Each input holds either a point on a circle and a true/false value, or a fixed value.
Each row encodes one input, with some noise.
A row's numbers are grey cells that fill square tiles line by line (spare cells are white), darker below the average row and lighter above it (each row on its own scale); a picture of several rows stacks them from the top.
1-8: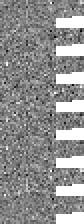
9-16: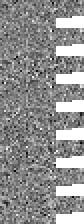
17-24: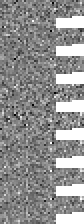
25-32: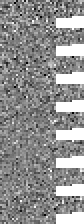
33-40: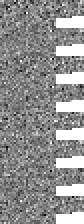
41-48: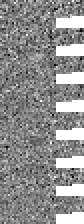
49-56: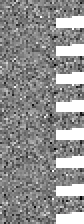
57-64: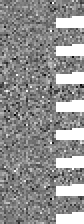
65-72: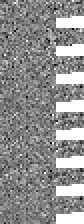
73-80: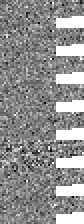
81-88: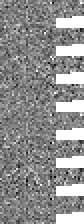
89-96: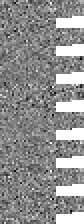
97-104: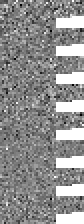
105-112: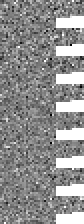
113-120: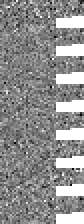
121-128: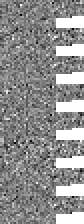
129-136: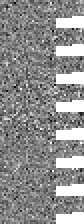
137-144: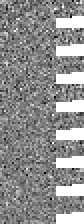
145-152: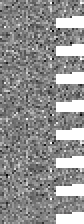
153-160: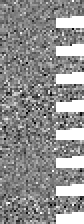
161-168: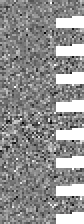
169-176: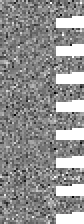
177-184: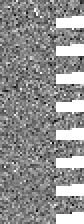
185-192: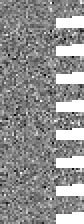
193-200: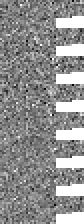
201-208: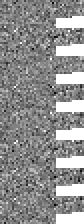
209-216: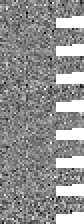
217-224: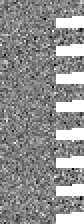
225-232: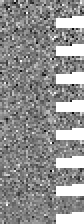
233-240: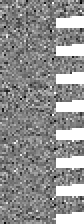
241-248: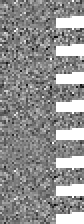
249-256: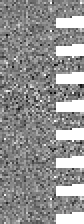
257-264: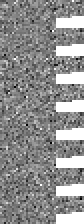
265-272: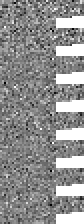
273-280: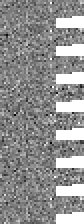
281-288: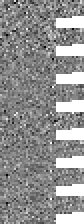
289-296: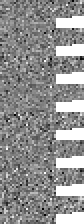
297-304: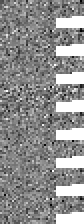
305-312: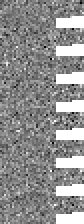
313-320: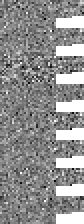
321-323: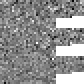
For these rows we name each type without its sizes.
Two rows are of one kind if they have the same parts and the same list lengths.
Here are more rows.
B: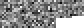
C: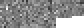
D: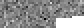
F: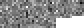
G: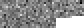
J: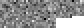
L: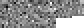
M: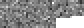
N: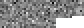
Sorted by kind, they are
B
C, D, F, G, J, L, M, N

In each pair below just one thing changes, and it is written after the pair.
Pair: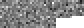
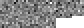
the true/false value
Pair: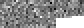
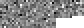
the true/false value
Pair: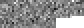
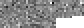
the true/false value
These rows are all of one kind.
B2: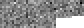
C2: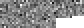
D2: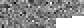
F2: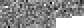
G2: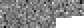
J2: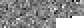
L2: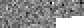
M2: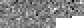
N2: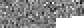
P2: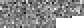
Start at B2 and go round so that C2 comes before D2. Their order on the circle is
B2, C2, J2, M2, P2, L2, F2, G2, D2, N2.
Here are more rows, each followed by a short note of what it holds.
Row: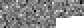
a point on a circle and a true/false value
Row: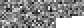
a fixed value
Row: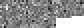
a point on a circle and a true/false value
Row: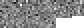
a point on a circle and a true/false value
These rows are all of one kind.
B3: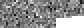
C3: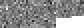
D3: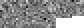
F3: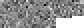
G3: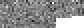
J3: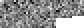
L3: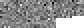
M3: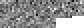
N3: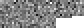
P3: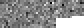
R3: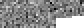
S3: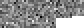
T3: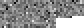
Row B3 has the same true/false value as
C3, G3, P3 and R3.
